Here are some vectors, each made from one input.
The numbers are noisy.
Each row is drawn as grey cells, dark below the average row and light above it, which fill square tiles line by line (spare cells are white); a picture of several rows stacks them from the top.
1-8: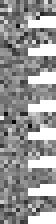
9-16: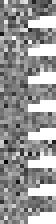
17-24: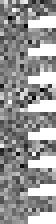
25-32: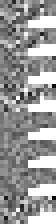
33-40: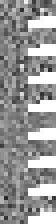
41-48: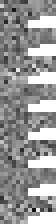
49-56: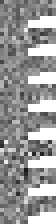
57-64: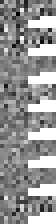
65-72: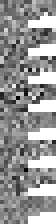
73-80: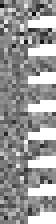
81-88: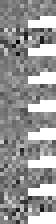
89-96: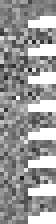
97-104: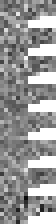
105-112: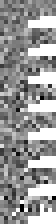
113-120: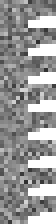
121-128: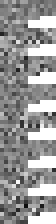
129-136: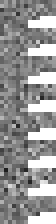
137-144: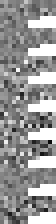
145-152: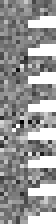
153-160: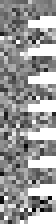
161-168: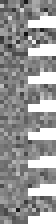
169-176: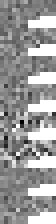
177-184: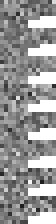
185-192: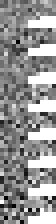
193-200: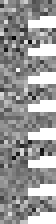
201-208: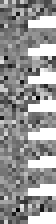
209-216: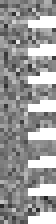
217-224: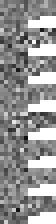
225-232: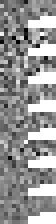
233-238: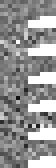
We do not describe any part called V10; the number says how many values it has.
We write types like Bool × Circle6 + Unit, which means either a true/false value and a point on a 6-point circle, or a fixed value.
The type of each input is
Bool × Line8 × (Line8 + V10).
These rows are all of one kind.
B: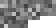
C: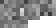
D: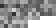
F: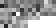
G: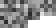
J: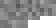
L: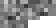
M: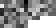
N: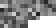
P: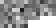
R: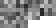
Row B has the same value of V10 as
D and M.
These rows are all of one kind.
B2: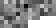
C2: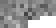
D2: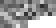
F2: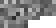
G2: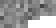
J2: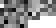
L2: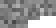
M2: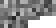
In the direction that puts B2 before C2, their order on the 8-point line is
F2, M2, B2, D2, J2, L2, G2, C2.
